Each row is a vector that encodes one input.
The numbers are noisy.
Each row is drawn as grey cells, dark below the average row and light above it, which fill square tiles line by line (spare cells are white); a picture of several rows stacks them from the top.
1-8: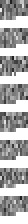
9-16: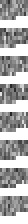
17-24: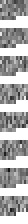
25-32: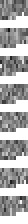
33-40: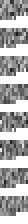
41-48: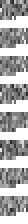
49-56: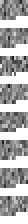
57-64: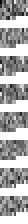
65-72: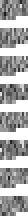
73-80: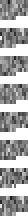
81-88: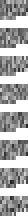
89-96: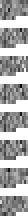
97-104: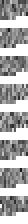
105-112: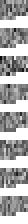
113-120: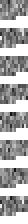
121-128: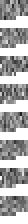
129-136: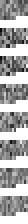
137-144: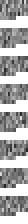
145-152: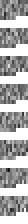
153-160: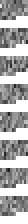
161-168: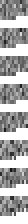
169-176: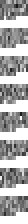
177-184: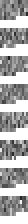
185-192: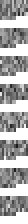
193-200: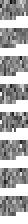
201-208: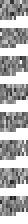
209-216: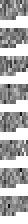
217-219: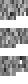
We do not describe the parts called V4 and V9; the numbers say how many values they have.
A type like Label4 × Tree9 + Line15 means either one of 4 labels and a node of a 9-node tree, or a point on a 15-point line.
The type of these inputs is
Bool × Circle6 + Unit + V4 × V9.
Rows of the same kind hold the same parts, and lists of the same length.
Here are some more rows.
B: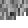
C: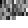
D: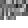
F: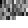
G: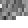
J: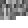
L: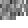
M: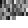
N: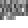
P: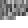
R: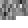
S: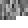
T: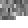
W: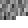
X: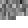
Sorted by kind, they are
B, D, J, L, N, P
C, F, M
G, R, S, T, W, X

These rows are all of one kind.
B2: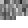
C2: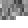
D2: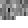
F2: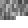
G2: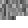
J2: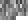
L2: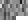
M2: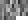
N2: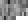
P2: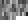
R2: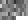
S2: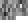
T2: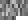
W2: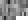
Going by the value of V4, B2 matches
G2, J2, L2 and S2.
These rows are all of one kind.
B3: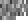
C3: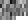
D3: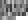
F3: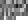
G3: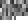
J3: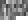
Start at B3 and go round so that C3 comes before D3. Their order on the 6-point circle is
B3, C3, G3, F3, J3, D3.
